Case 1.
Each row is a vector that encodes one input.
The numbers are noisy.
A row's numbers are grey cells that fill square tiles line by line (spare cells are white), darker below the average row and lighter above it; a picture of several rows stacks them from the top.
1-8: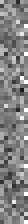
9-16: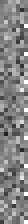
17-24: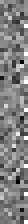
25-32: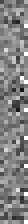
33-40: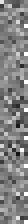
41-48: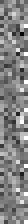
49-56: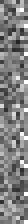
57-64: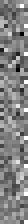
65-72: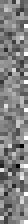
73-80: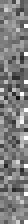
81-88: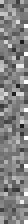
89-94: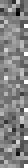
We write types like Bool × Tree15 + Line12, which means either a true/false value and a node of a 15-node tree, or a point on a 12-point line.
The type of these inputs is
(Circle10 + Unit) × Tree11.
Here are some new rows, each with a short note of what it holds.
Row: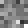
a point on a 10-point circle and a node of an 11-node tree
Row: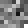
a node of an 11-node tree
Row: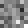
a point on a 10-point circle and a node of an 11-node tree
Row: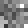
a node of an 11-node tree
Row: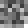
a point on a 10-point circle and a node of an 11-node tree
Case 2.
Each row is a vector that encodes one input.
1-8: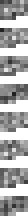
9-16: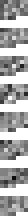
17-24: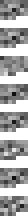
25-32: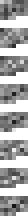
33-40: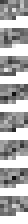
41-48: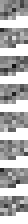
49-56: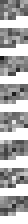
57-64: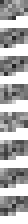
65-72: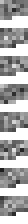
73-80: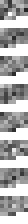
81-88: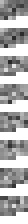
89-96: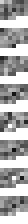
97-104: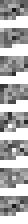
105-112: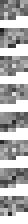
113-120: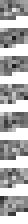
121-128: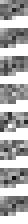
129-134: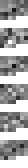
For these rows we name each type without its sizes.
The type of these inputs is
List(Line).
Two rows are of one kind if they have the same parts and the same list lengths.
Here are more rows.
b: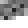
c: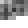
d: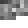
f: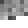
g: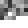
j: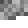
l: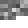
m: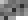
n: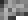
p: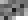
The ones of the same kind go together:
b, c, m, p
d, f, j, l, n
g

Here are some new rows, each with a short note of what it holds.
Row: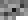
a list of one item
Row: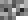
a list of two items
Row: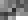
a list of one item
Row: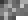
a list of two items
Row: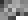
a list of two items
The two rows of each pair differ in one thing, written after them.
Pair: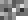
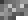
the place on the line in item 1 of the list
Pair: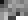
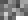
the place on the line in item 1 of the list
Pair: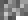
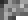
the place on the line in item 1 of the list
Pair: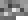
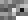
the place on the line in item 1 of the list
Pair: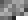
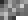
the place on the line in item 2 of the list
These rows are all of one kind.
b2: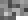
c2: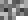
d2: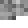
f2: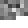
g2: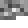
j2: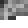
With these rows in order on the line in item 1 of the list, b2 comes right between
f2 and g2.
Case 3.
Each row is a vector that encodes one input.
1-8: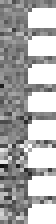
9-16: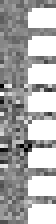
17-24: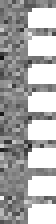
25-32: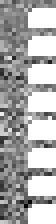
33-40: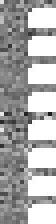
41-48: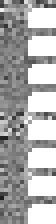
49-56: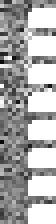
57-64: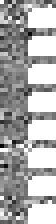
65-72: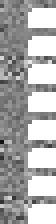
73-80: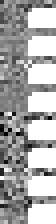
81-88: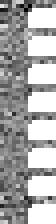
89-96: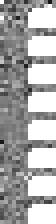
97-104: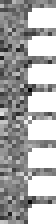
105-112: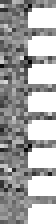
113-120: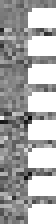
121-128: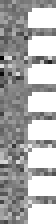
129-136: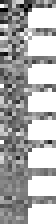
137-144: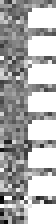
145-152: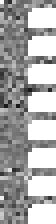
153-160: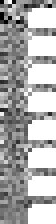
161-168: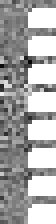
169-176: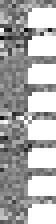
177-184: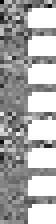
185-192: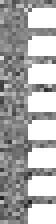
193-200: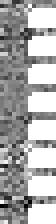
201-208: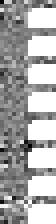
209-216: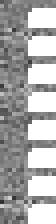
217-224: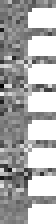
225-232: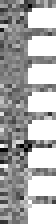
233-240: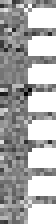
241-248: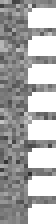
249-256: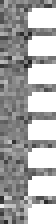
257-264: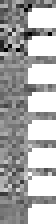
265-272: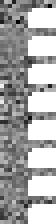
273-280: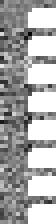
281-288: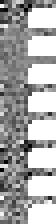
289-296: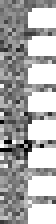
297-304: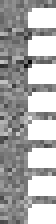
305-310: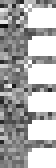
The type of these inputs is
Circle6 + Line11.
